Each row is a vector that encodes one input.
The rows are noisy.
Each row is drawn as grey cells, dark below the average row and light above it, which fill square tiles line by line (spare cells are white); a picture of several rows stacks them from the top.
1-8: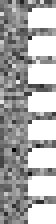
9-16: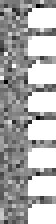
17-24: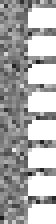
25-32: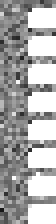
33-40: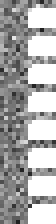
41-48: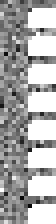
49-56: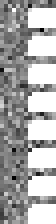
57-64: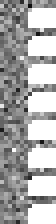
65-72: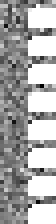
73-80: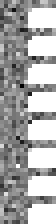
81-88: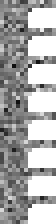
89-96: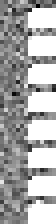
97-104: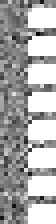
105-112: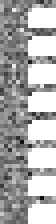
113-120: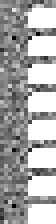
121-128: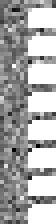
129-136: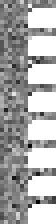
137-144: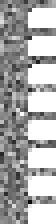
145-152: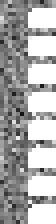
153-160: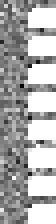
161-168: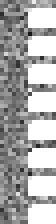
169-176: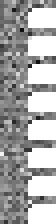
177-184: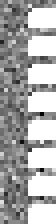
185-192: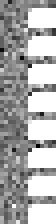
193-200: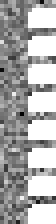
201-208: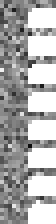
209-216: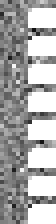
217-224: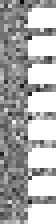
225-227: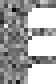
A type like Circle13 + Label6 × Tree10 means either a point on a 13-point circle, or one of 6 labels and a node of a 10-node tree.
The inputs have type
Bool × Bool × Bool × Bool × (Circle6 + Unit).
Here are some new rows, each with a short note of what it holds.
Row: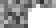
a point on a 6-point circle and four true/false values
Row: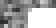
a point on a 6-point circle and four true/false values
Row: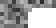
a point on a 6-point circle and four true/false values
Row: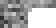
a point on a 6-point circle and four true/false values
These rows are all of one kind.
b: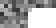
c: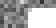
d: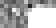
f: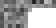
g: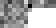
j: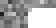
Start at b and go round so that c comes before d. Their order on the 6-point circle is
b, f, j, c, d, g.
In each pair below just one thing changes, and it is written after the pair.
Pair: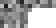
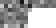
the place on the 6-point circle
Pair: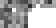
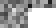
the place on the 6-point circle
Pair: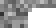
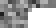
the place on the 6-point circle
